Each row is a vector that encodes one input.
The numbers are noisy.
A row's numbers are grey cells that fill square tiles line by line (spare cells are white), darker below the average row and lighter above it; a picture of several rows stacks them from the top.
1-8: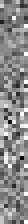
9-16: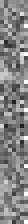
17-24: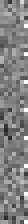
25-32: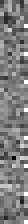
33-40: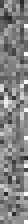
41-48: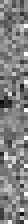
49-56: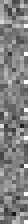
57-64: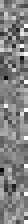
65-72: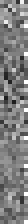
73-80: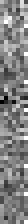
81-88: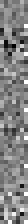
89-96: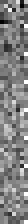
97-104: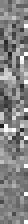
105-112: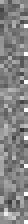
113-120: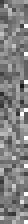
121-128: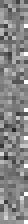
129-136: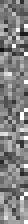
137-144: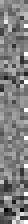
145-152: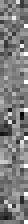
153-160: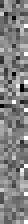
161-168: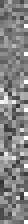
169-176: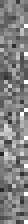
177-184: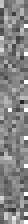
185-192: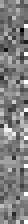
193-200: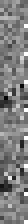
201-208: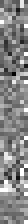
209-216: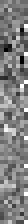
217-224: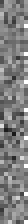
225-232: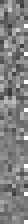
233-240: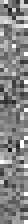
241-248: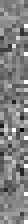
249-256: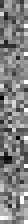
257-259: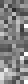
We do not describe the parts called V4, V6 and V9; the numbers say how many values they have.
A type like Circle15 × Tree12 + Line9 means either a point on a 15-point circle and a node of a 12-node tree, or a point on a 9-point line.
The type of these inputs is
(Bool × Bool × Bool × (Tree7 + V4) + V9) × Tree8 × V6.
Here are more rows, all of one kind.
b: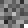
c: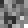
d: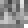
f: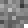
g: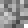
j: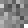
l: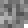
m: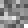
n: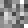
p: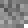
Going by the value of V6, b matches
c, d, f and p.
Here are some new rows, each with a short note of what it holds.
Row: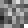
a node of a 7-node tree, a node of an 8-node tree, three true/false values and a value of V6
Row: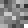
a node of an 8-node tree, three true/false values, a value of V4 and a value of V6
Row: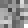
a node of an 8-node tree, a value of V6 and a value of V9
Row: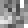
a node of an 8-node tree, three true/false values, a value of V4 and a value of V6
